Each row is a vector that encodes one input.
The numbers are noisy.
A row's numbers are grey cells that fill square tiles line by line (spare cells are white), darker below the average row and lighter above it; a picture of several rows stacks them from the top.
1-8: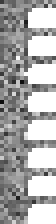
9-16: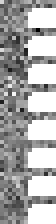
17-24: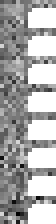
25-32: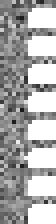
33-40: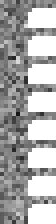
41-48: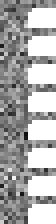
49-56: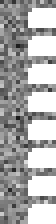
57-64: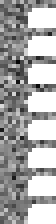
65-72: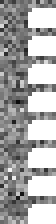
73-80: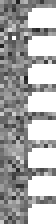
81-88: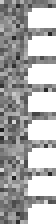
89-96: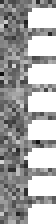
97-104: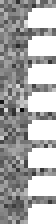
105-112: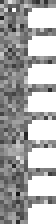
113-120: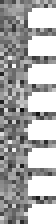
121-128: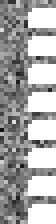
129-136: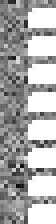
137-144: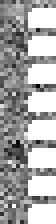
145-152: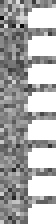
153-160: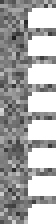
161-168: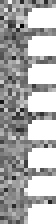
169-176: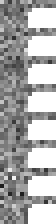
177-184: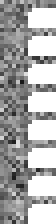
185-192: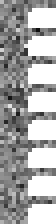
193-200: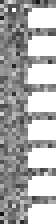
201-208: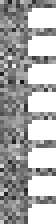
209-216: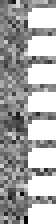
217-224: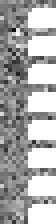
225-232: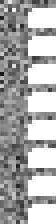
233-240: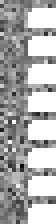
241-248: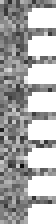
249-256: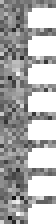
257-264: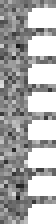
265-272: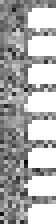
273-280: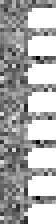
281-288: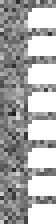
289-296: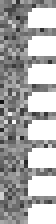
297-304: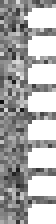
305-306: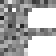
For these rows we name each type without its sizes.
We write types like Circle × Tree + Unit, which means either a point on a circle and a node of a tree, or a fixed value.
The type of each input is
Bool × Bool × Bool + (Label + Line) × Line.
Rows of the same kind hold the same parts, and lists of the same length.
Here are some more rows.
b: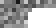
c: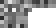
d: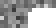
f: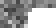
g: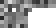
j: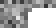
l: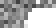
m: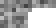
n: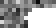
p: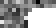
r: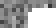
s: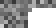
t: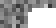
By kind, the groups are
b, f, l
c, g, j, n, p, s
d, m, r, t

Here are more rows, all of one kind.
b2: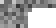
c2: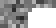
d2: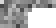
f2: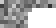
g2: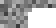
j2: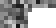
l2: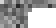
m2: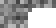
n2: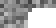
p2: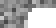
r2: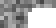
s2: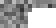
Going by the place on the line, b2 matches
d2, f2, g2 and l2.
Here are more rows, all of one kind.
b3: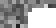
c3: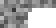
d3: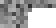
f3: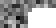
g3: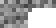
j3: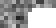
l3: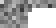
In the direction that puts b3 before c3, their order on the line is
d3, l3, b3, f3, j3, c3, g3.
